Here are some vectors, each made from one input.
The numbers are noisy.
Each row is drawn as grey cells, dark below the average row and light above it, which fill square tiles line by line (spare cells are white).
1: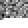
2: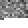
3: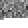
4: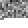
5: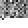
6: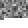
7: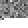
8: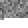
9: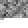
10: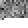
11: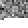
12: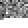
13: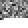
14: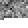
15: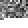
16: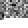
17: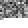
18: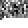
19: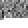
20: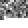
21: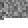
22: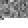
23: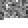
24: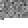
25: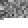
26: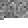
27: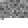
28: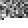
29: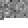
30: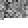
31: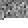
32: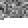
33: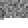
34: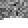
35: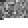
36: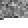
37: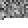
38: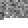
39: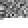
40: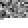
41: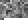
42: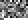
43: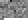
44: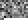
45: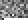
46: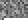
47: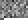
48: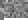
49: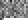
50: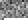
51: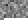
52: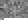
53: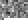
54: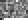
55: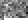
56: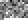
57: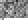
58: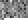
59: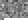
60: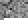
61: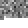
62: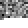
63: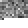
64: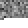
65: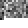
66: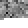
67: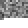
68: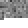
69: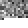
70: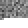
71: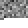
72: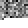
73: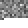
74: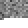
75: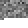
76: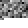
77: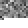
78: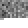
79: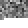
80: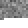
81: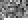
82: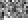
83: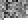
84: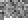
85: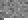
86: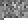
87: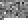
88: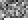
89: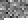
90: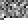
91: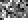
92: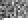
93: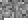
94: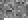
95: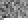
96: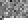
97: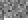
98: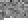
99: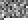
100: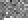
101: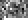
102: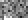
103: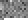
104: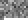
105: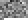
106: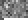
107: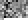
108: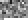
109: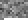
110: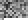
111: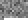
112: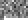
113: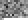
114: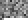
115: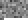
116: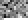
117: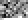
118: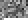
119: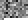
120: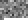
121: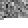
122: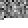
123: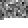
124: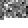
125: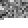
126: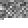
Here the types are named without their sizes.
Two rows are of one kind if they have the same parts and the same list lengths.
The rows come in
4 kinds.
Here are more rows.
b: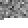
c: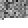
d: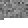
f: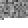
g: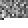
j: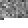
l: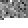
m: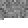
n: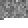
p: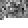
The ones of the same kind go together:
b, g, j, n
c, f, l
d, m
p

